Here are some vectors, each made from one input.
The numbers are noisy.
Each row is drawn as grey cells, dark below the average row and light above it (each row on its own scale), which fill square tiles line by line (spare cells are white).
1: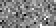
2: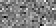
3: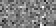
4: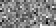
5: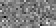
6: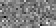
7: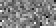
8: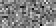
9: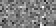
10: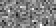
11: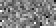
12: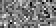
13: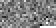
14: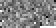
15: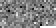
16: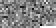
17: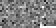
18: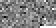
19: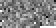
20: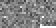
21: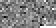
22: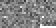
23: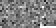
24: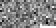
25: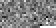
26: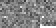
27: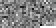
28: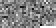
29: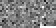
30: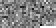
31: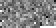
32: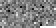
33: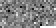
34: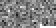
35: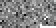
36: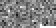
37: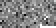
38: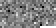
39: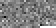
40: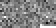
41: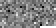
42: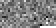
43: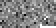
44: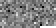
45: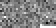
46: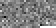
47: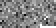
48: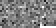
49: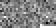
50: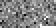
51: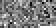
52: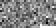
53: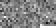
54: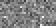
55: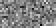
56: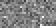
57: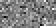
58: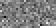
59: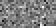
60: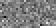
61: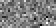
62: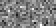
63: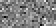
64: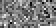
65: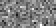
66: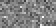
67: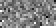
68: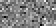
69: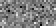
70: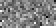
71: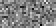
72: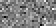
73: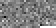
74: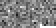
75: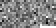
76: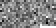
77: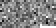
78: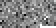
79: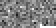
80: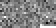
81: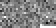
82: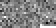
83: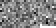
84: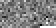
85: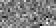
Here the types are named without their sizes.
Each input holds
either a point on a circle and a true/false value, or a fixed value.
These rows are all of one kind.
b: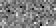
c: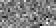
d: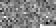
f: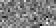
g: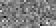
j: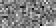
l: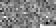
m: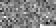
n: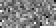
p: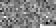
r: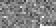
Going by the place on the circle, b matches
d, l, m and p.
